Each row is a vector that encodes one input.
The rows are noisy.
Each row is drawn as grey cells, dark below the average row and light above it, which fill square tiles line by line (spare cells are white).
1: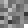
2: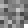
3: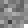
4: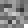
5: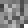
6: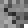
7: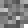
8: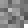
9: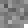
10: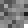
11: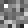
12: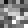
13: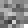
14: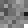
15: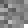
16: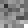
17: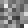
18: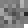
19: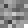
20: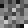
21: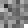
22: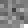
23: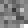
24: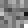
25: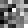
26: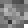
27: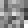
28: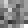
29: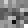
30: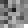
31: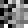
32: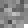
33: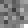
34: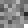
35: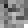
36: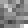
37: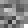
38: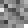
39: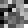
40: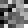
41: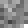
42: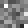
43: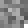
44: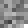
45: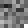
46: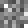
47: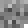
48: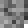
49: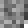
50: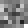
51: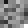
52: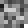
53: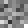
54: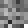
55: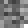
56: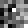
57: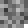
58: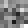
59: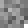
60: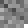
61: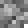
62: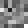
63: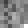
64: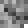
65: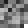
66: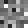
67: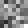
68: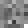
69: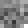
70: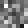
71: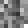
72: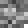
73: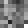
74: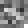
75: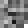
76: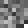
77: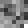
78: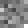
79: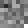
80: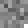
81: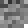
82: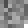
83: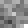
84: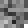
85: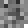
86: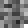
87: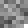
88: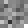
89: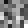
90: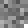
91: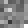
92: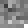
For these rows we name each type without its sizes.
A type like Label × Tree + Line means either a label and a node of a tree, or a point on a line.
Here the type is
List(Line).
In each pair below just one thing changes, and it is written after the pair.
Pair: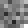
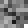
the place on the line in item 1 of the list
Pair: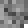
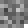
the place on the line in item 2 of the list
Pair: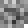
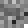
the place on the line in item 2 of the list
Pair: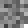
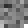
the place on the line in item 2 of the list
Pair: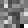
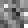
the place on the line in item 2 of the list
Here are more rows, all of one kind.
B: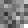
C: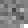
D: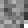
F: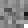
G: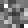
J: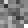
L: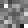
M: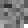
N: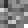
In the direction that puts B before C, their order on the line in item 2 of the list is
B, M, C, D, F, J, L, N, G.
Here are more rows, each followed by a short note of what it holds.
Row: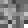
a list of one item
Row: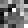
the empty list
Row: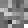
a list of one item
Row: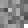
a list of one item
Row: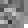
a list of one item
